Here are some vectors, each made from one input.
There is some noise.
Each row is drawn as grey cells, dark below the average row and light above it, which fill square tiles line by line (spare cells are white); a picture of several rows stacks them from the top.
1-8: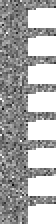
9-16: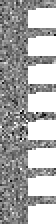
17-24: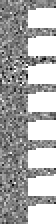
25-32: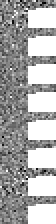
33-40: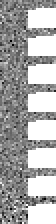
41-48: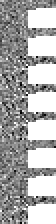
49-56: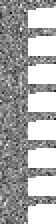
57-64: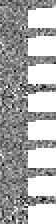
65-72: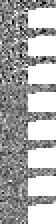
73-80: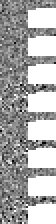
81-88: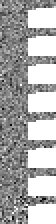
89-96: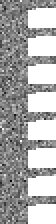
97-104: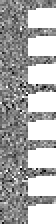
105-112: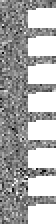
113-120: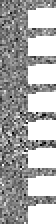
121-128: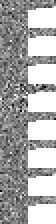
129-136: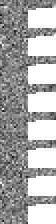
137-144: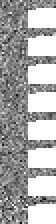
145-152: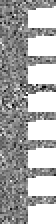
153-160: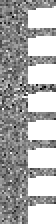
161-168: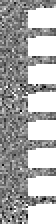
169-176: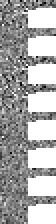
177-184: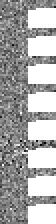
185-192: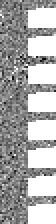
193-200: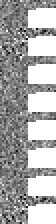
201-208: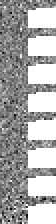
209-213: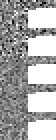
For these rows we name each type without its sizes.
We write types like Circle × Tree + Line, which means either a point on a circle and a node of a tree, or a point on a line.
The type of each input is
Label × List(Bool × Line).
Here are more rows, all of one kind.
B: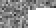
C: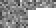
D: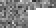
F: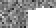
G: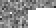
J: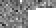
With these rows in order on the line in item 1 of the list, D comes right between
F and J.
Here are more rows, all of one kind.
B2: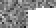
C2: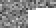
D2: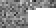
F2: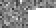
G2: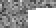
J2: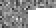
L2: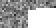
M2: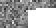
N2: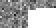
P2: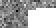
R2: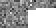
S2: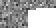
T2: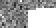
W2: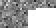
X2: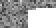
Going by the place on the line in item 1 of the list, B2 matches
G2, N2, W2 and X2.
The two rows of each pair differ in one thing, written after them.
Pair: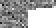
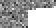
the place on the line in item 1 of the list
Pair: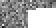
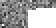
the place on the line in item 1 of the list
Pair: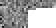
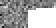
the place on the line in item 1 of the list
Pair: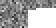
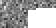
the label
